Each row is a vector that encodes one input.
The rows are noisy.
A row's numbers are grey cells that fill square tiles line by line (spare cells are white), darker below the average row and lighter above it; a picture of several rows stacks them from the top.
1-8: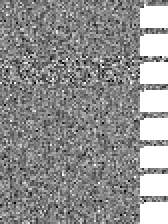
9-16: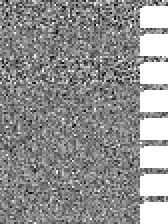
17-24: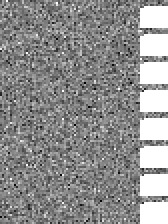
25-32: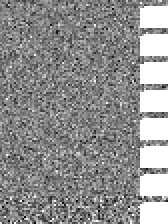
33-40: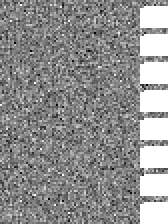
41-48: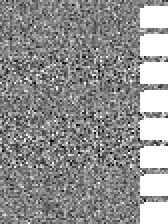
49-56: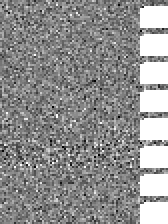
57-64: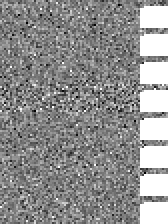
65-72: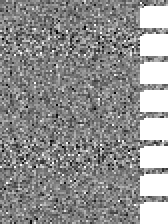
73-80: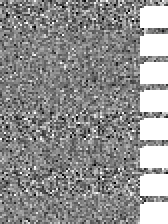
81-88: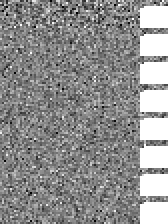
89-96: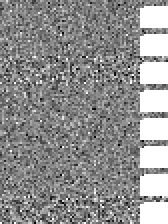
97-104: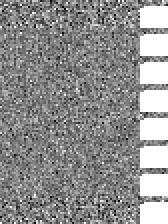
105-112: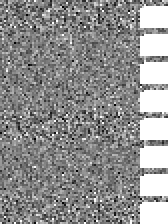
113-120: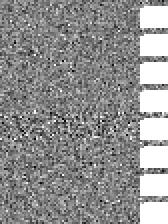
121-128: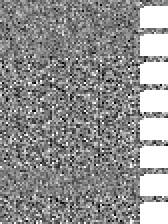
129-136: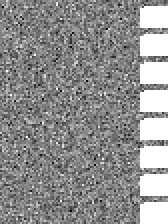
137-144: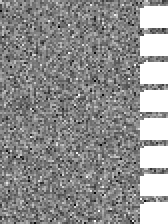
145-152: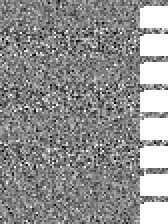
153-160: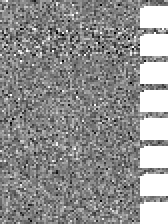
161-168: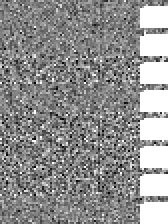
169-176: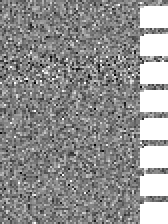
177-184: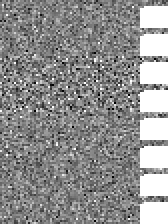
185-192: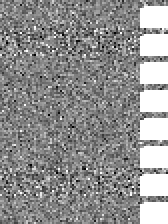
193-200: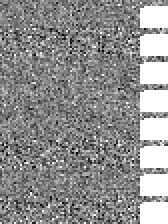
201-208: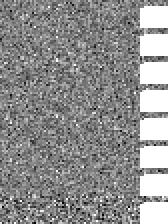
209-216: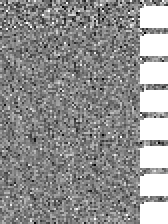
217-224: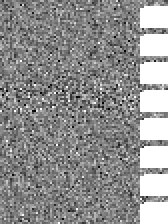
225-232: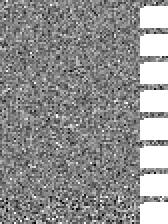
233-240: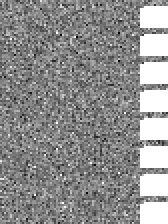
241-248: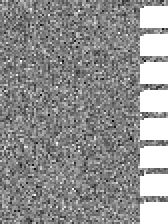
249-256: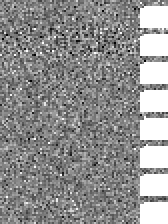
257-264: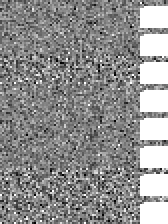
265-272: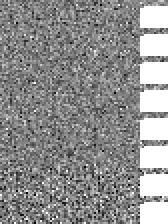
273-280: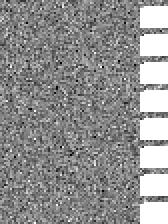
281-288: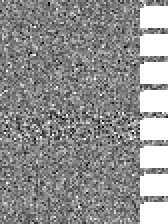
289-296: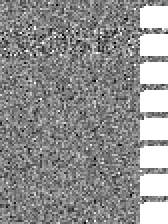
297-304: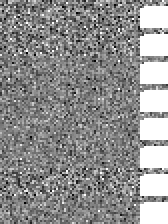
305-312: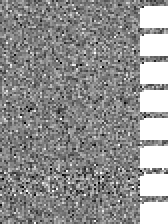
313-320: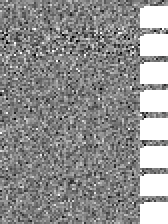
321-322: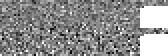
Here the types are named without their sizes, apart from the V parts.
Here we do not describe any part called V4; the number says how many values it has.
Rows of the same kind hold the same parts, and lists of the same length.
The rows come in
2 kinds.
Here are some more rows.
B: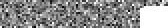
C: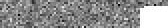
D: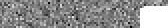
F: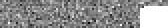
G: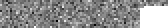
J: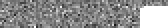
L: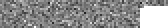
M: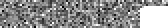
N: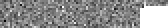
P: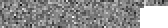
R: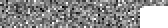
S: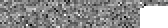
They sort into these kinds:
B, M, R
C, D, F, G, J, L, N, P, S

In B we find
a point on each of two lines.
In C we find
a point on a circle, a label, a point on each of two lines, a node of a tree, four true/false values and a value of V4.
